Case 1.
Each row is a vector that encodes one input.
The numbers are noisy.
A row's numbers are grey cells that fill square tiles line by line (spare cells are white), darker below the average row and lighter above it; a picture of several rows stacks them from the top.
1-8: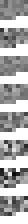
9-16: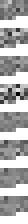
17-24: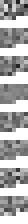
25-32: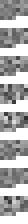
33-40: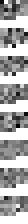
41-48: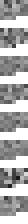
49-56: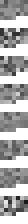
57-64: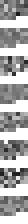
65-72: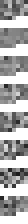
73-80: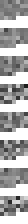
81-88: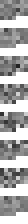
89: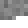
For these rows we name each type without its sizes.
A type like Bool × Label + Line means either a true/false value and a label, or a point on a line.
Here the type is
Line.
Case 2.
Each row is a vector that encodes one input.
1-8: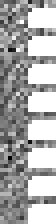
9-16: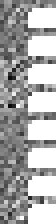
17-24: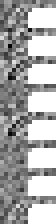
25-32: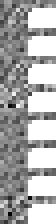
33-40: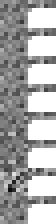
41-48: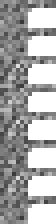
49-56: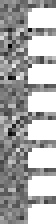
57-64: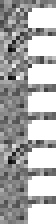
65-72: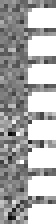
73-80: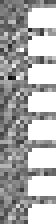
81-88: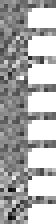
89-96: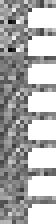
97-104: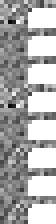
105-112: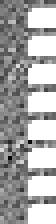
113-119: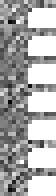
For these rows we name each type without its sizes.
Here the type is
Bool × Bool × Bool.
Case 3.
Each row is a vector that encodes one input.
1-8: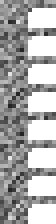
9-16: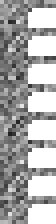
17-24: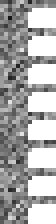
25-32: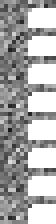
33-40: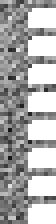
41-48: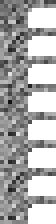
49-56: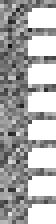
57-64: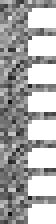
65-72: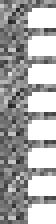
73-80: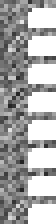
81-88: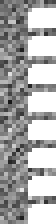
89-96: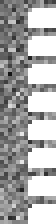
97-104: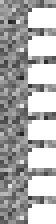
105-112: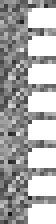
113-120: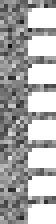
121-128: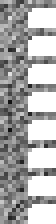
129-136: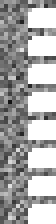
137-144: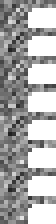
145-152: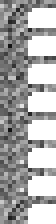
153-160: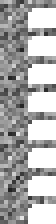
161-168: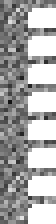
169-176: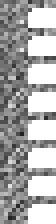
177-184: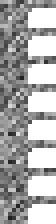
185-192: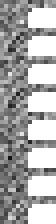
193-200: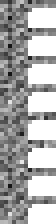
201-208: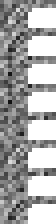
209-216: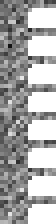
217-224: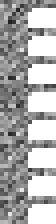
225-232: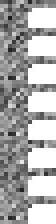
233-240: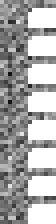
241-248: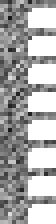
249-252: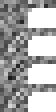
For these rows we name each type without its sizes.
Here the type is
Bool × Bool × Bool.
